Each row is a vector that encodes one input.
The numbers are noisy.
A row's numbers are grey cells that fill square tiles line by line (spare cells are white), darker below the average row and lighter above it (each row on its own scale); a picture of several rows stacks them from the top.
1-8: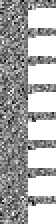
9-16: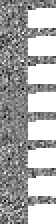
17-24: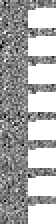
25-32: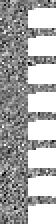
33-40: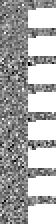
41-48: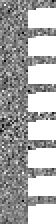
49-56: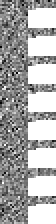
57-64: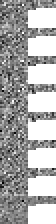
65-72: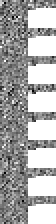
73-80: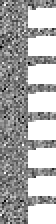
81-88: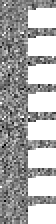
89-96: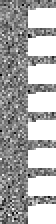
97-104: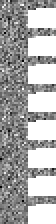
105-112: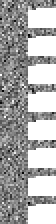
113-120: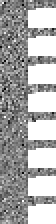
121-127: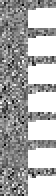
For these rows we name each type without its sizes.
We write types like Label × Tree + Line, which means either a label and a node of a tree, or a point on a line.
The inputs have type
(Bool × Bool × Bool × Bool + Unit) × (Circle + Unit).
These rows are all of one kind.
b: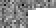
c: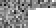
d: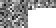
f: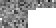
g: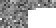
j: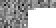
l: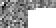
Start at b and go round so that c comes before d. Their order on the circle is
b, f, c, j, d, l, g.
